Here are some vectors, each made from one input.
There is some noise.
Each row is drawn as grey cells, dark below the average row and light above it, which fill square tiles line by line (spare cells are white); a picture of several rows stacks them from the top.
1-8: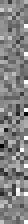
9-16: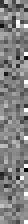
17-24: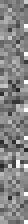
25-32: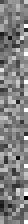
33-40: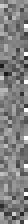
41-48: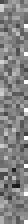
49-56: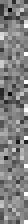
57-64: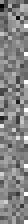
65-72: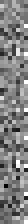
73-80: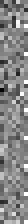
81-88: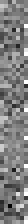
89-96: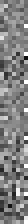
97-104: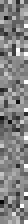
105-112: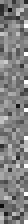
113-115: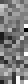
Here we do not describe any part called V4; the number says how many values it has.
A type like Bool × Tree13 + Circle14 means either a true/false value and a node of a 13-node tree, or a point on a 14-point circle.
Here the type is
(Bool × Bool × Bool + Unit) × Line5 × V4 + List2(Circle6).
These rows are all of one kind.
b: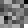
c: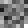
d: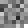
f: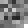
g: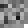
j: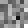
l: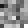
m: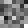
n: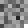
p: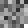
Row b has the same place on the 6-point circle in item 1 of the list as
c and m.
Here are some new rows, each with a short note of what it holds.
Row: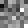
a list of one item
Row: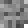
a point on a 5-point line and a value of V4
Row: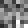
the empty list
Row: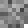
a point on a 5-point line and a value of V4
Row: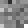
a point on a 5-point line and a value of V4
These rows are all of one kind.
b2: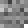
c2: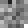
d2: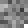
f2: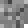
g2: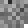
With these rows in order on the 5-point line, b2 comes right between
d2 and f2.
